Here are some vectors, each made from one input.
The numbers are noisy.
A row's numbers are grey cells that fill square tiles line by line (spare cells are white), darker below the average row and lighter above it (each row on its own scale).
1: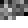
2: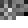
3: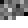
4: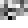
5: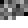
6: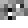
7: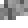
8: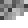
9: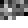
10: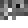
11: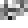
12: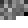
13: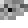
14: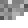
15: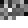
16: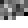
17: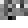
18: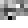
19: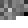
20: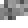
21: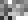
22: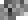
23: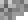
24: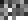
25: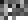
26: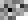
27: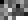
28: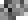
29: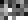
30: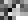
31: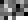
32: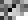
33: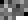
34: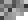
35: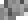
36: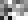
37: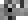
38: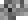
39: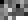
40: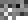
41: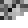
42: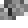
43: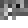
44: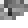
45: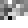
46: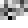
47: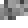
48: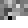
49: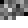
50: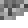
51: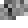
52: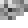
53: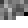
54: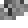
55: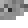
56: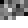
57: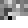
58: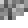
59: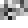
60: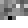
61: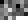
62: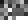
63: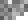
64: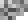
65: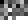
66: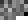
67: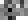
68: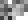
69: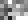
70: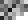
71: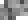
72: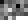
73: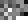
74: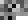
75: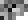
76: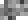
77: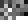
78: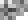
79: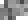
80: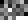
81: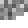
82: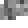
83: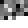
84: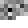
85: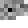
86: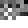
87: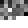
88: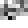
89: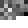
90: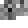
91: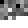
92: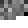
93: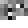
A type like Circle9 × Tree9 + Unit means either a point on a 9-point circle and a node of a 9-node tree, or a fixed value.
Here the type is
Bool × Bool × Bool + Line6.
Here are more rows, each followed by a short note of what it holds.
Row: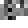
three true/false values
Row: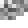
three true/false values
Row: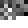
a point on a 6-point line
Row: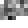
three true/false values
